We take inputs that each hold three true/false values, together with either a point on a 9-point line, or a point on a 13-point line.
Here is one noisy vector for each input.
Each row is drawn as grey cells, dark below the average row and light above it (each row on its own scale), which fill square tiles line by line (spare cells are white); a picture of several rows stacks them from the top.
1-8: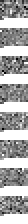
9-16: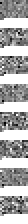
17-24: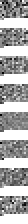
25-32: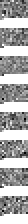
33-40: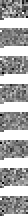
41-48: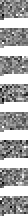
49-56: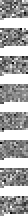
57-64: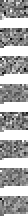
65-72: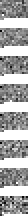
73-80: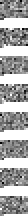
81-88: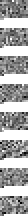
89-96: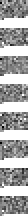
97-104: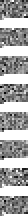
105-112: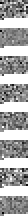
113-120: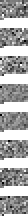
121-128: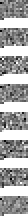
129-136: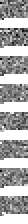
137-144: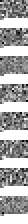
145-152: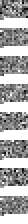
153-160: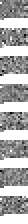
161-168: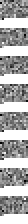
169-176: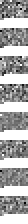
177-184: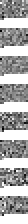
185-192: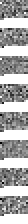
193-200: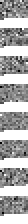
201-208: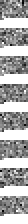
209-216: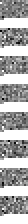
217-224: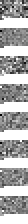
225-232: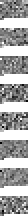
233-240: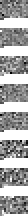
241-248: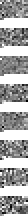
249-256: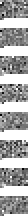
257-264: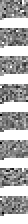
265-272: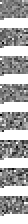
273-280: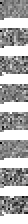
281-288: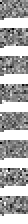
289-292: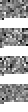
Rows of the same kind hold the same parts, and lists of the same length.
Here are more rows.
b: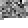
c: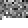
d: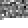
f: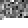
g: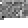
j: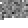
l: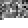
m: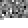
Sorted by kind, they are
b, g, j
c, d, f, l, m

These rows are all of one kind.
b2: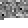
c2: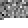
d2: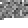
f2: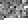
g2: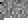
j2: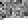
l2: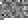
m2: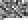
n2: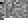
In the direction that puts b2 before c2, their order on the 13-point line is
b2, l2, d2, c2, m2, f2, j2, g2, n2.
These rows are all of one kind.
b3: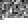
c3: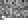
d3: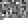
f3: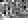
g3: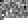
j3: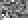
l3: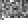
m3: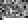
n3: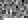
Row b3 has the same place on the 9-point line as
d3, g3 and n3.
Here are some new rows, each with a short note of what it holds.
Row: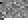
a point on a 13-point line and three true/false values
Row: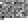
a point on a 13-point line and three true/false values
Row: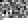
a point on a 9-point line and three true/false values
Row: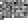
a point on a 13-point line and three true/false values
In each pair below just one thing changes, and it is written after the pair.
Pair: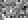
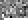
the place on the 9-point line
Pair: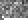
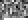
the place on the 9-point line
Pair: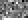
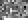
one of the three true/false values
